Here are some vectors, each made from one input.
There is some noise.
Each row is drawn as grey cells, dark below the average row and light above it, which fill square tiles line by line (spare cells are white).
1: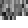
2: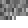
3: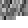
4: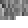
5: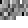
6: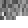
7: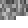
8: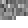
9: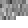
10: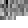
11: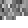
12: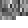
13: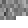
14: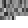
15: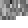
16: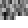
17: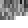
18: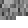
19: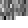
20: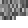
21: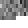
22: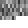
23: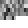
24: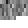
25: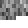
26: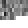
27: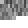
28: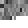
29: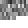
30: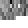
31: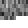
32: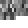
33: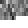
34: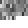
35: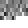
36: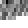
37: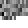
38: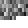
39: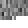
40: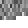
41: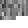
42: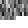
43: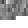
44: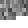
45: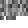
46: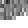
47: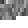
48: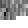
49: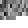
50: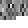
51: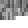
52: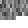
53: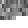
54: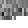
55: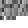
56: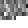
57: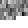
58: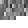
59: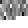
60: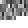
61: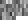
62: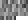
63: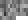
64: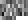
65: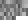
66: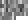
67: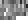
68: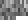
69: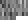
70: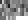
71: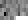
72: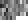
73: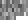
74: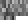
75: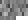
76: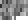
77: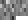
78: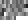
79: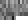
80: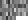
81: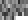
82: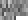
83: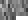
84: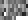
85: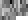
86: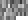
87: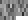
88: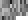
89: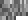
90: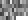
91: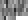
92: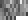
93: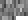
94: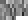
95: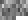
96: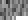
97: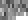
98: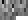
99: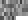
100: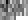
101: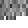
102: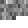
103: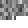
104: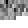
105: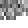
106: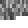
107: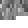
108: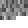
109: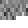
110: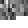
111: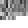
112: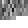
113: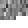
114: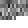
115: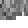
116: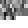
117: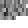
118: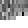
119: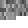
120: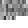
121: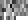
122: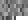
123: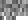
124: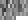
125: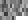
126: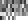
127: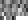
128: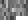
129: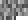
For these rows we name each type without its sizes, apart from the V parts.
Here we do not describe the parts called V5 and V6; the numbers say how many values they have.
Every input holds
a true/false value, a value of V5 and a value of V6, together with either a fixed value, or a node of a tree.
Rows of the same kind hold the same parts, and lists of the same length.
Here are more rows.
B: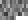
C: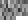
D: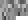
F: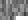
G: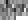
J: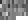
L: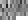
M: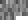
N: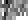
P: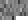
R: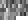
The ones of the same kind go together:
B, F, M, P
C, D, G, J, L, N, R

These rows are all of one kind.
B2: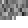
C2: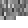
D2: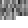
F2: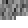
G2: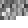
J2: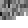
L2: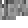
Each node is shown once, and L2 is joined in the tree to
B2 and G2.
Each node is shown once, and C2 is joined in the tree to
B2 and F2.
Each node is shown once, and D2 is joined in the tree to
B2 and J2.
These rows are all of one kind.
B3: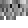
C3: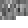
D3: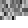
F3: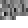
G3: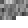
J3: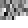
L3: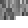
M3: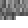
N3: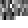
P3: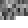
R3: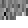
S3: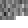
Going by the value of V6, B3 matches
L3 and M3.
